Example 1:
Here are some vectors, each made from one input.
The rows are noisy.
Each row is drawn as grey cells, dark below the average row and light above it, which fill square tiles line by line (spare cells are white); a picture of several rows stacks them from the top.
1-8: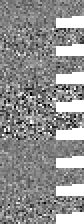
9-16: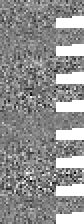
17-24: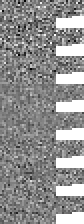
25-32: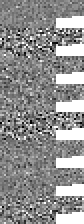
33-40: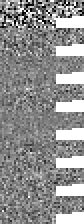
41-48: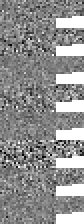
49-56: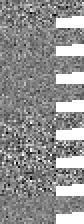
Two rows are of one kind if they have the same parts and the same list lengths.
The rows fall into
2 kinds.
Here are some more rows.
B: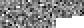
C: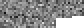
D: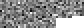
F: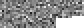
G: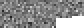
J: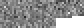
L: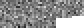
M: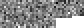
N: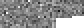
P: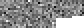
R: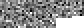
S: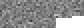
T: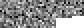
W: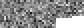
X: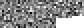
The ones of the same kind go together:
B, C, D, J, M, N, P, R, S, T, W
F, G, L, X

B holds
one of 4 labels and a node of an 8-node tree.
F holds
one of 4 labels.
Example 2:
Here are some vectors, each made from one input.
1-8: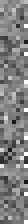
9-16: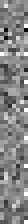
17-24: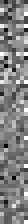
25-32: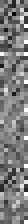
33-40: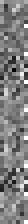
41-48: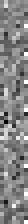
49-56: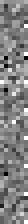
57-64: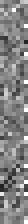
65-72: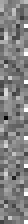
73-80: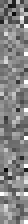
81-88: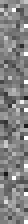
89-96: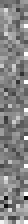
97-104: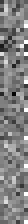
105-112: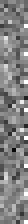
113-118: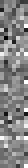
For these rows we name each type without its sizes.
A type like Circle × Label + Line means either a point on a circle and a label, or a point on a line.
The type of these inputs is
Bool × Bool × Bool × Bool + Line.
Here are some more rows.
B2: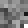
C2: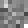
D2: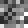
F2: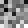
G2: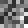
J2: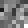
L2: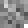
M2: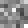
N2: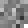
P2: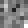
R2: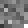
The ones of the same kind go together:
B2, C2, J2, L2, M2, N2, P2, R2
D2, F2, G2

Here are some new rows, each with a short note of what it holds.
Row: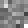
four true/false values
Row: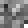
four true/false values
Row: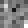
four true/false values
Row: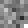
four true/false values
